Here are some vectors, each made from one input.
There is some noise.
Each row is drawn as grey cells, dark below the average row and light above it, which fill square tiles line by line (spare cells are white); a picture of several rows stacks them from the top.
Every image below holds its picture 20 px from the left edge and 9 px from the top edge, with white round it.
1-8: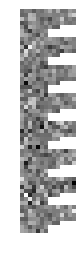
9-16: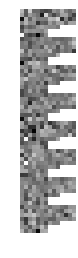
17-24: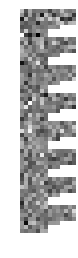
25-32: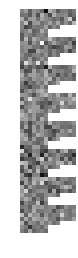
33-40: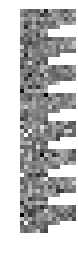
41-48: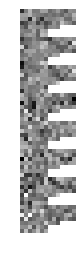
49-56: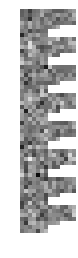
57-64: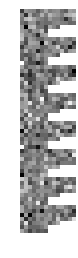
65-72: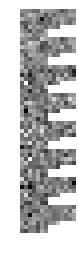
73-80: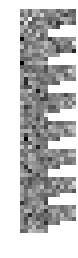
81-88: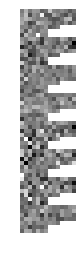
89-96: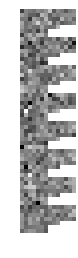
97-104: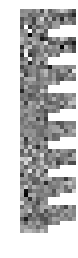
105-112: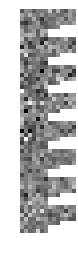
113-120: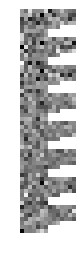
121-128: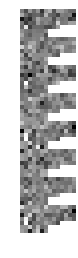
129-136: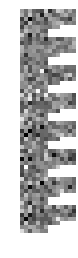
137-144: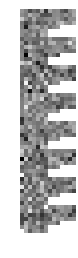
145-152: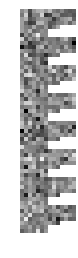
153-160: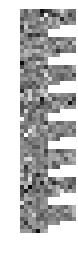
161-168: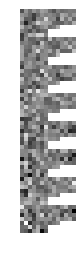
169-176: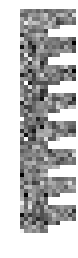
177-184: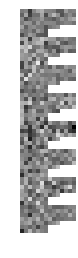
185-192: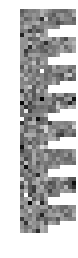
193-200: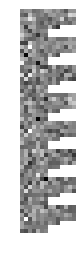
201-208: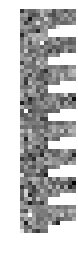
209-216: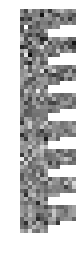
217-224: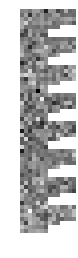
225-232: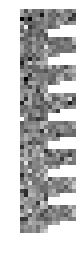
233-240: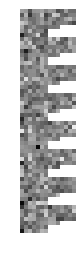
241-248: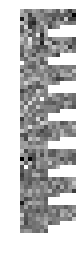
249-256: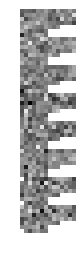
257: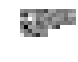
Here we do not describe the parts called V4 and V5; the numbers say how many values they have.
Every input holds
a node of each of four 10-node trees, four true/false values, a value of V4 and a value of V5.
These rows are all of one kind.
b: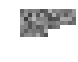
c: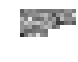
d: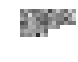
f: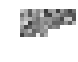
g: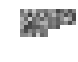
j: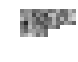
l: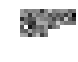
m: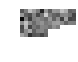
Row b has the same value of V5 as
l and m.
